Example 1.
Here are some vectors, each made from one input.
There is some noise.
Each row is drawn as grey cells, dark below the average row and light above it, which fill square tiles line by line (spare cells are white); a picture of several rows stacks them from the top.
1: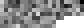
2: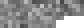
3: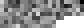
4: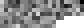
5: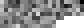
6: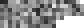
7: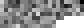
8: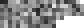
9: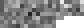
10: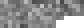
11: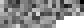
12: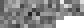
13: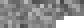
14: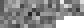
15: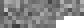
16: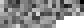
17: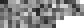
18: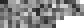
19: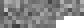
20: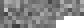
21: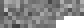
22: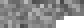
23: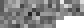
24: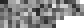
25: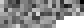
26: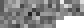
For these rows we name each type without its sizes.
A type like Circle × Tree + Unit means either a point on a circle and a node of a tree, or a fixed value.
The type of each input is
Line.
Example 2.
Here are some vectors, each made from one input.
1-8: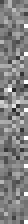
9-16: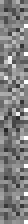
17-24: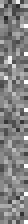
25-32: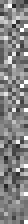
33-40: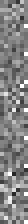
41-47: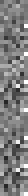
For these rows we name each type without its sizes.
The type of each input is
Tree.
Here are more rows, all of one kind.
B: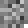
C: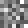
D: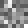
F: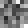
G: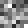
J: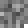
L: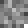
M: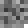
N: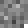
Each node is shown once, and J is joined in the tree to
M and N.
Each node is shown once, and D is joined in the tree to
G and L.
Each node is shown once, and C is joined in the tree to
B.
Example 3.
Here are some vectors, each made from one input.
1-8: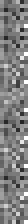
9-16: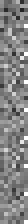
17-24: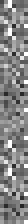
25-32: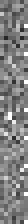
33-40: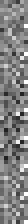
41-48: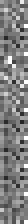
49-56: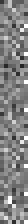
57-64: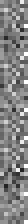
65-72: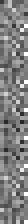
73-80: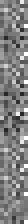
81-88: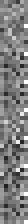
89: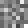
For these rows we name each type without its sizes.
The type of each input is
Tree.
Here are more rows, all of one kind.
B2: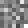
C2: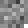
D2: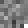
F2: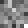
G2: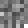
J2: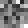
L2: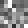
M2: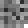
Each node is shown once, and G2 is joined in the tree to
D2 and M2.
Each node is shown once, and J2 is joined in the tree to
M2.
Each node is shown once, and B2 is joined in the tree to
C2.
